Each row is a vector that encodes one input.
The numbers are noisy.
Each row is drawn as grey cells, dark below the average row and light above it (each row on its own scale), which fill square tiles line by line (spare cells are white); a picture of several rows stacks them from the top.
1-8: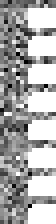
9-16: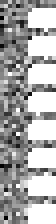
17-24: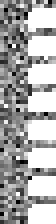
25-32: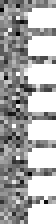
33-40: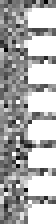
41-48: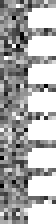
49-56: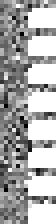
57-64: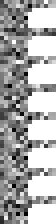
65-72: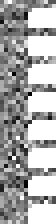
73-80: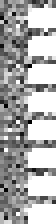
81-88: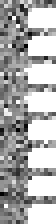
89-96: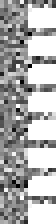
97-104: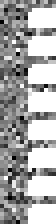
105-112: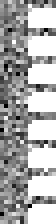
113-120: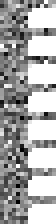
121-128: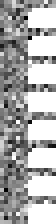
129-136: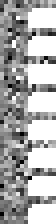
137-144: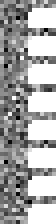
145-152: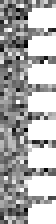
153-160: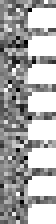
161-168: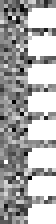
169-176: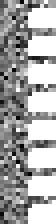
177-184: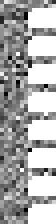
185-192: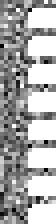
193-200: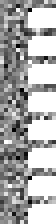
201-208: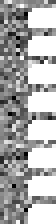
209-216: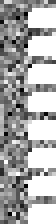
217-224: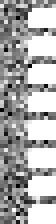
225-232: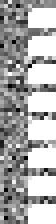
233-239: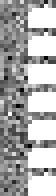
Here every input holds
one of 6 labels and a point on a 10-point line.
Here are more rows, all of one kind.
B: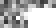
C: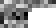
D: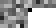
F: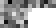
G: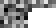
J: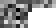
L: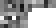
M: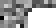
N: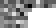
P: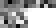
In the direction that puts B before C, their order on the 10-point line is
B, D, M, C, G, J, L, F, P, N.
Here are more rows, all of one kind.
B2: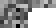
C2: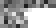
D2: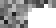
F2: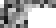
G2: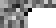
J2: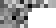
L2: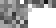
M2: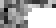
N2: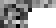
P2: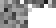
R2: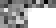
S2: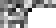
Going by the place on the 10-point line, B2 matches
F2, G2, M2 and N2.
